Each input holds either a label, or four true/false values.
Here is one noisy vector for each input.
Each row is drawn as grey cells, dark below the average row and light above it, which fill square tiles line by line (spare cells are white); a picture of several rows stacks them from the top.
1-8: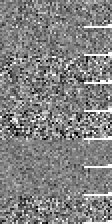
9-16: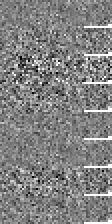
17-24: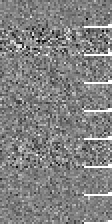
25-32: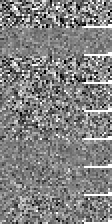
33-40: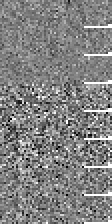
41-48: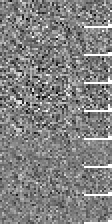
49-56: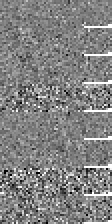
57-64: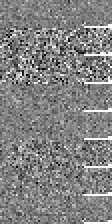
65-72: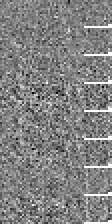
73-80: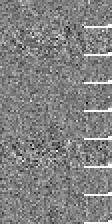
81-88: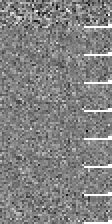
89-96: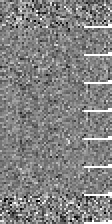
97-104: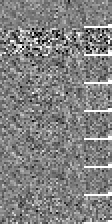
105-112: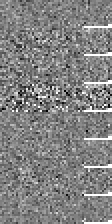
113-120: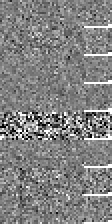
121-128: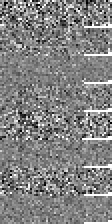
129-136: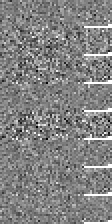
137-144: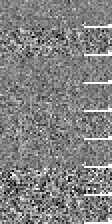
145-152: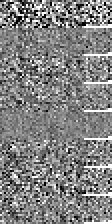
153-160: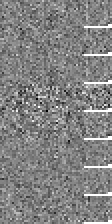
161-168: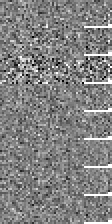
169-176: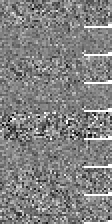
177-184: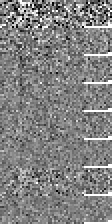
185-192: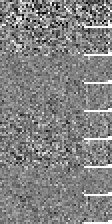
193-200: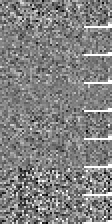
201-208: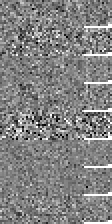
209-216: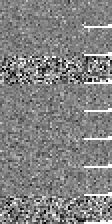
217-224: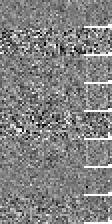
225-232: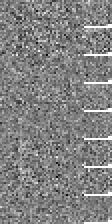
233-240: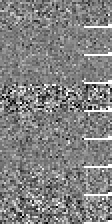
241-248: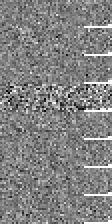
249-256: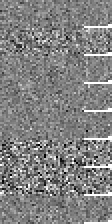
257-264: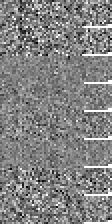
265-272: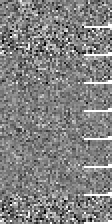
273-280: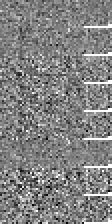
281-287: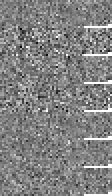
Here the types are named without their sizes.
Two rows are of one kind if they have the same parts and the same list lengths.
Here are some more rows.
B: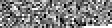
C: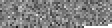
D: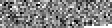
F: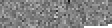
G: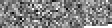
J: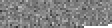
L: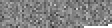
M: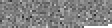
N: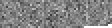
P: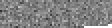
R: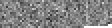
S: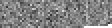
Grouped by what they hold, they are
B, D
C, F, G, J, L, M, N, P, R, S

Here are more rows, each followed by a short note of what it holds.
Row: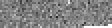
four true/false values
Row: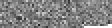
four true/false values
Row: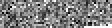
a label
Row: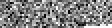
a label
